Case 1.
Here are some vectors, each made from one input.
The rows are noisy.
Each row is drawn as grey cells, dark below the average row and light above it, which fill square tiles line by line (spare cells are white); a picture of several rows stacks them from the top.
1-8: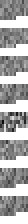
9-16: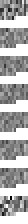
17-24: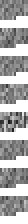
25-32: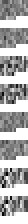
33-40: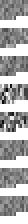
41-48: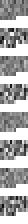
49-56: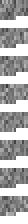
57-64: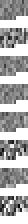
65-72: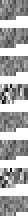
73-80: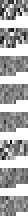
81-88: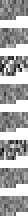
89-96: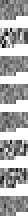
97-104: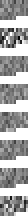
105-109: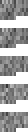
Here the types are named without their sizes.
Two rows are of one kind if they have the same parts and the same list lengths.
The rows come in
2 kinds.
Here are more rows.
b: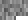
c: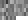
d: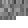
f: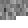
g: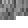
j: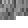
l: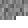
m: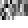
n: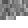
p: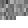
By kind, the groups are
b, c, d, f, g, j, l, n, p
m

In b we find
a node of a tree.
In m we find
a point on a line.
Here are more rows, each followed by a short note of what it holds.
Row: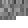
a node of a tree
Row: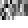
a point on a line
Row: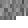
a node of a tree
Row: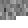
a node of a tree
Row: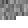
a node of a tree
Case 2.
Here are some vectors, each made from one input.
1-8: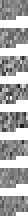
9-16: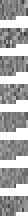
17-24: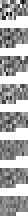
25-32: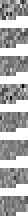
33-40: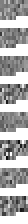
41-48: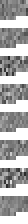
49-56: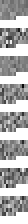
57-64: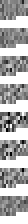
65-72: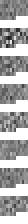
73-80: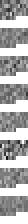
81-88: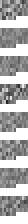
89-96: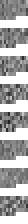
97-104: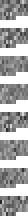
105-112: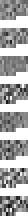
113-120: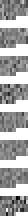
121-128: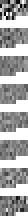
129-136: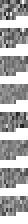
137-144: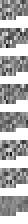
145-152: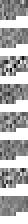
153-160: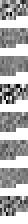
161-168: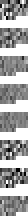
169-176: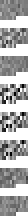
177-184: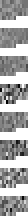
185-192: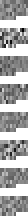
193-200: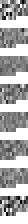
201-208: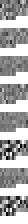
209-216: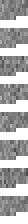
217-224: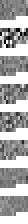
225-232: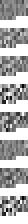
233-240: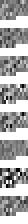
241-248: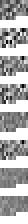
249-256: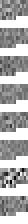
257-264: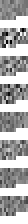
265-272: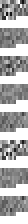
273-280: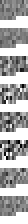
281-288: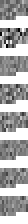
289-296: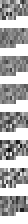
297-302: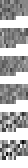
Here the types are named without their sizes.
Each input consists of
a list of points on a line.
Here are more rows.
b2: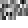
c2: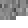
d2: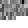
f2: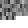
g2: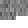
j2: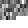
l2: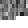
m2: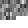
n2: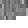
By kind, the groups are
b2, d2, j2, m2
c2, f2, g2, n2
l2

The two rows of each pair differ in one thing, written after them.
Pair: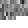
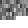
the place on the line in item 2 of the list
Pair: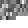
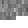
the place on the line in item 1 of the list
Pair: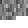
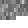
the place on the line in item 1 of the list
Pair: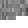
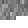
the place on the line in item 1 of the list
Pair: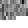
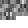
the place on the line in item 1 of the list
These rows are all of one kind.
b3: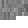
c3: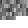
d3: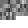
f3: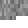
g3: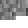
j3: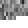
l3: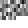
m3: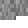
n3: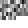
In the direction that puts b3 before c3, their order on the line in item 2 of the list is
m3, j3, d3, n3, l3, b3, c3, g3, f3.
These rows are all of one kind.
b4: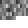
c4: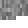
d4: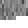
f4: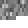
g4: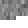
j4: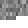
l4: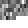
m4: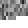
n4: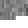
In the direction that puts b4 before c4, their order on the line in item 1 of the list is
b4, d4, m4, n4, c4, g4, l4, f4, j4.
